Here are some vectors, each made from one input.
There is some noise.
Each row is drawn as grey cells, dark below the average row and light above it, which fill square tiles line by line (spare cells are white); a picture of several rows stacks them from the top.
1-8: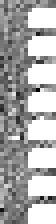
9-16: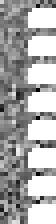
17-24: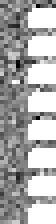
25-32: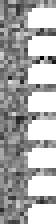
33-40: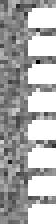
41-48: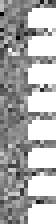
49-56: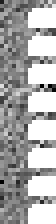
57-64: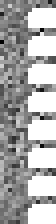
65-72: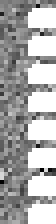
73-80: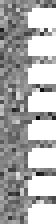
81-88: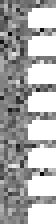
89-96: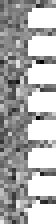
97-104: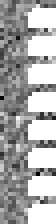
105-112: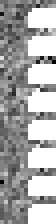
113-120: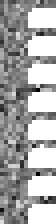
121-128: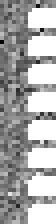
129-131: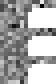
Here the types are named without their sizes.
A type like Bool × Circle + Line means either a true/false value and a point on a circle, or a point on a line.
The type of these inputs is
Bool × (Circle + Line).
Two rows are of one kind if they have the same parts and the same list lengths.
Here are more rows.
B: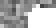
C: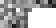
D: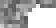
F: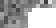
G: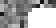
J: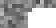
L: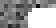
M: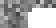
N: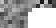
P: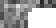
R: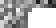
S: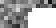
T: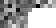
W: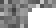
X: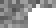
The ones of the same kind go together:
B, C, D, F, J, M, R, W, X
G, L, N, P, S, T

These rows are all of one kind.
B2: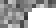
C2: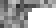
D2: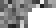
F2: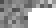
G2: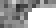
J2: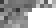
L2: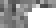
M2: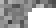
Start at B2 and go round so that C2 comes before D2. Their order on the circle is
B2, C2, F2, J2, L2, M2, D2, G2.
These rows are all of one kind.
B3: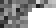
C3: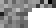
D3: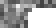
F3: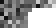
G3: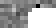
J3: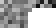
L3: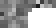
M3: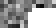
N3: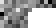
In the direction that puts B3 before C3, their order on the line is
G3, J3, M3, D3, B3, L3, C3, N3, F3.
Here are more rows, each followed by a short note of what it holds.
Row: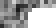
a point on a circle and a true/false value
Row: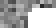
a point on a circle and a true/false value
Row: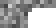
a point on a circle and a true/false value
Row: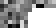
a point on a line and a true/false value
